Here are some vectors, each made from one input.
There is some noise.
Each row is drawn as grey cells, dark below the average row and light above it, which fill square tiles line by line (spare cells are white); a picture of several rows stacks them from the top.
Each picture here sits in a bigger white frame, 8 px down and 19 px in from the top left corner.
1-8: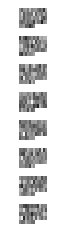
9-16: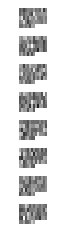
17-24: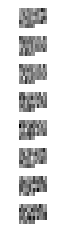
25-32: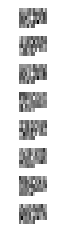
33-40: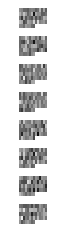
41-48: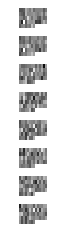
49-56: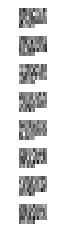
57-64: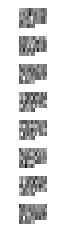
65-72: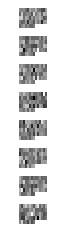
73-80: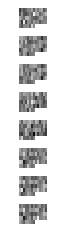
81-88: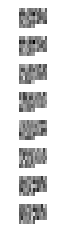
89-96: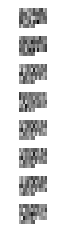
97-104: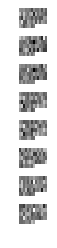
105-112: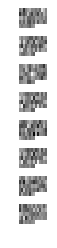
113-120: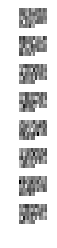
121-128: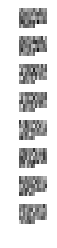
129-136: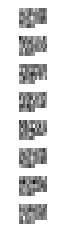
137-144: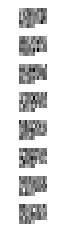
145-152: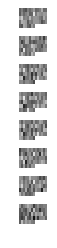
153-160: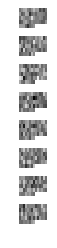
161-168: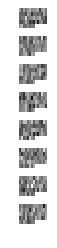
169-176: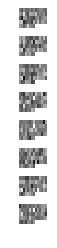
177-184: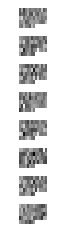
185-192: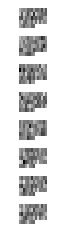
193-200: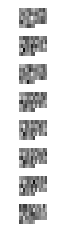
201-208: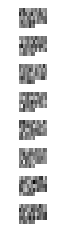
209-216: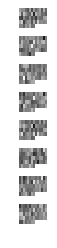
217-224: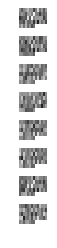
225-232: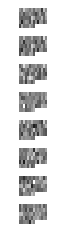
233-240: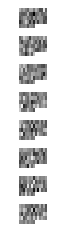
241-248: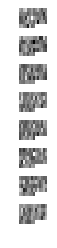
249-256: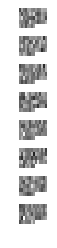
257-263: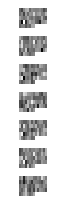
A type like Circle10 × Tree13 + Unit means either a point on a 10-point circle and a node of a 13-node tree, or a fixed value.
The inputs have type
Bool × (Label7 + Line7) × (Tree10 + Unit).
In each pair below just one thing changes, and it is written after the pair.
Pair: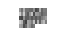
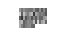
the place on the 7-point line
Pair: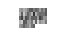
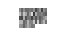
the place on the 7-point line
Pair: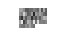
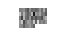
the place on the 7-point line
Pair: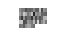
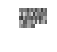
the true/false value
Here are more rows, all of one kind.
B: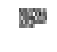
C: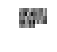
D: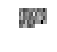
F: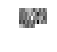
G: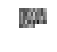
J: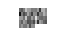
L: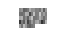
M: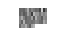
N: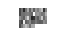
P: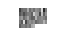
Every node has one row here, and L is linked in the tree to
D and M.
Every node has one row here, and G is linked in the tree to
C and F.
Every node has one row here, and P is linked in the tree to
B, M and N.
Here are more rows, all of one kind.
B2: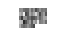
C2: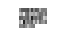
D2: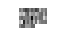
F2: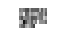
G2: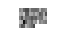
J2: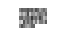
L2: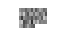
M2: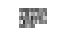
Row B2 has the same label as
F2 and G2.
